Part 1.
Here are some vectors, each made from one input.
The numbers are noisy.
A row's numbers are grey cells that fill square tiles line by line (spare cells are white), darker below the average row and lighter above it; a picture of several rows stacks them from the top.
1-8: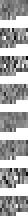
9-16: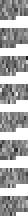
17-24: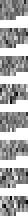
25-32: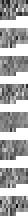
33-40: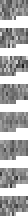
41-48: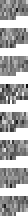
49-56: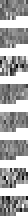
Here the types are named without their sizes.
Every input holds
a label and a point on a line.
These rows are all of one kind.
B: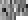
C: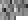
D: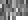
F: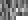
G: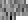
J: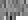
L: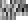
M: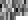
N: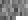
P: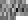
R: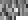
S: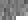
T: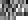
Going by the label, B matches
G, J, R and T.
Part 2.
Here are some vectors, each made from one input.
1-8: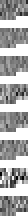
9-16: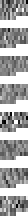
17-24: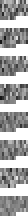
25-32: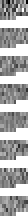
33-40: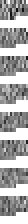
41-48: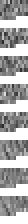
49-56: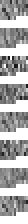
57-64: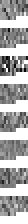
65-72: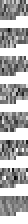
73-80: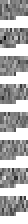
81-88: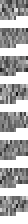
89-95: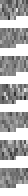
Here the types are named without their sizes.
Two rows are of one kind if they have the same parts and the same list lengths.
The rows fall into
2 kinds.
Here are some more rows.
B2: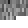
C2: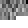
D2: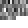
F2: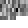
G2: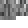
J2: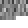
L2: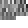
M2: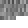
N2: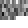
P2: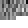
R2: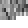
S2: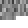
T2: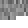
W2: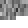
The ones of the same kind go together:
B2, C2, D2, F2, J2, M2, P2, R2, S2, T2, W2
G2, L2, N2

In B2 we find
a point on a line.
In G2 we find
a point on a circle.
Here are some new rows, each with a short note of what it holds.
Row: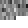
a point on a line
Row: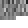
a point on a line
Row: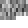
a point on a line
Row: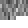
a point on a line
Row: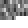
a point on a circle
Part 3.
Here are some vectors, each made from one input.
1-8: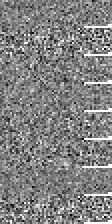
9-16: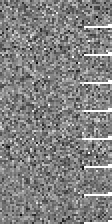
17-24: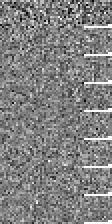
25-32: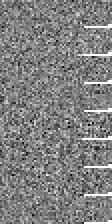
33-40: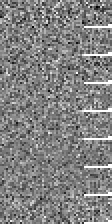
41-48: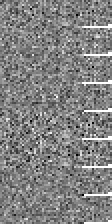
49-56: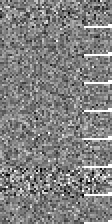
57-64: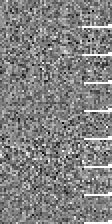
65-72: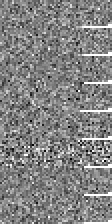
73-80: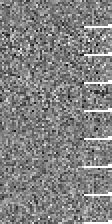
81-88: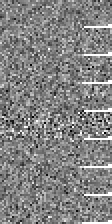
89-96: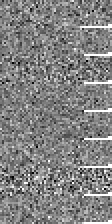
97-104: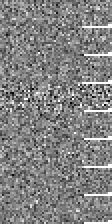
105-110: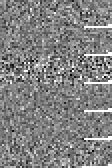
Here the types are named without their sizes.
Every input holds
a list of points on a line.
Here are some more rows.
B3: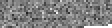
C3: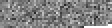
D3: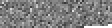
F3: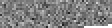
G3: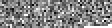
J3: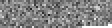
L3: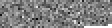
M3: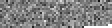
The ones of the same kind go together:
B3, C3, D3, F3, L3, M3
G3
J3

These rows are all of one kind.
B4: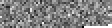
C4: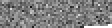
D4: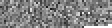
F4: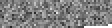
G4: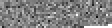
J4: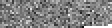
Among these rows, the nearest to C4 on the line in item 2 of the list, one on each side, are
B4 and G4.
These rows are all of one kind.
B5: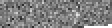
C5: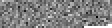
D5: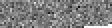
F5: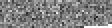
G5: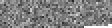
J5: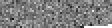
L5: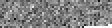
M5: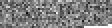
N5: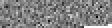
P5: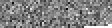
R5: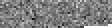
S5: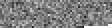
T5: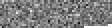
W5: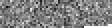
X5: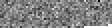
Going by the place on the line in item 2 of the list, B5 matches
D5, P5, S5 and T5.
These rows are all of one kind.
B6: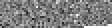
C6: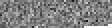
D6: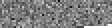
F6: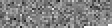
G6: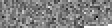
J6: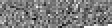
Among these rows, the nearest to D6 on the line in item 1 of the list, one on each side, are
G6 and J6.
